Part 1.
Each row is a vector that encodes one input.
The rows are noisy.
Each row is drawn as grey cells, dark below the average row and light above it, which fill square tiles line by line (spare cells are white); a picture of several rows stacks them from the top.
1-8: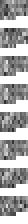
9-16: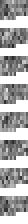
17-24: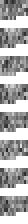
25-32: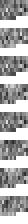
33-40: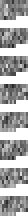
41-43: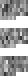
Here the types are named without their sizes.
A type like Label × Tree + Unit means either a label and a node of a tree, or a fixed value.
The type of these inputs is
Bool × Bool × Bool.
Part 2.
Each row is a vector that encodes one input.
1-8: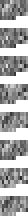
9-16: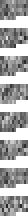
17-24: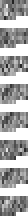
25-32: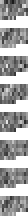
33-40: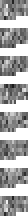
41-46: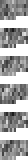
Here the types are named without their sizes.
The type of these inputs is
Bool × Bool × Bool.
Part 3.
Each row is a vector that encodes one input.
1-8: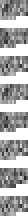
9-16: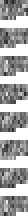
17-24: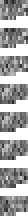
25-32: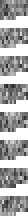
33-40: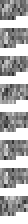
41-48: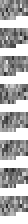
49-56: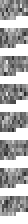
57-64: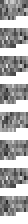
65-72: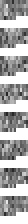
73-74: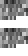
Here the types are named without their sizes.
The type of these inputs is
Bool × Bool × Bool.
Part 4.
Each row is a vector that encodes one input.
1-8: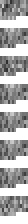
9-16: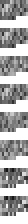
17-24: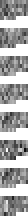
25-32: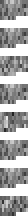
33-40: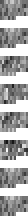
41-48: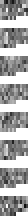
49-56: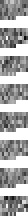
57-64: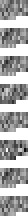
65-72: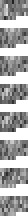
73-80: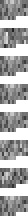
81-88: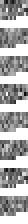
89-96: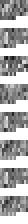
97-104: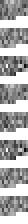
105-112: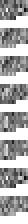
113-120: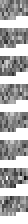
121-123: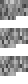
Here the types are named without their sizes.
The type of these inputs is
Bool × Bool × Bool.
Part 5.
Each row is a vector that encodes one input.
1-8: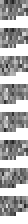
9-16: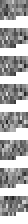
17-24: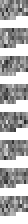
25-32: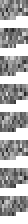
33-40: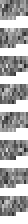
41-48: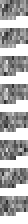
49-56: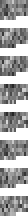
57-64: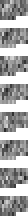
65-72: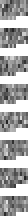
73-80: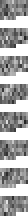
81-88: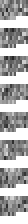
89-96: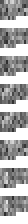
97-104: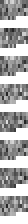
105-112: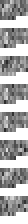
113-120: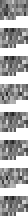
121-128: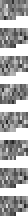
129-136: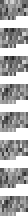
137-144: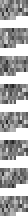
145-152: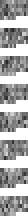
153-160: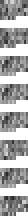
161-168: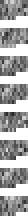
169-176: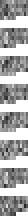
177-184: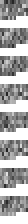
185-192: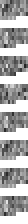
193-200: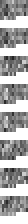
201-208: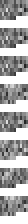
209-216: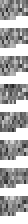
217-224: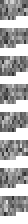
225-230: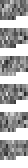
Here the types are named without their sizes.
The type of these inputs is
Bool × Bool × Bool.
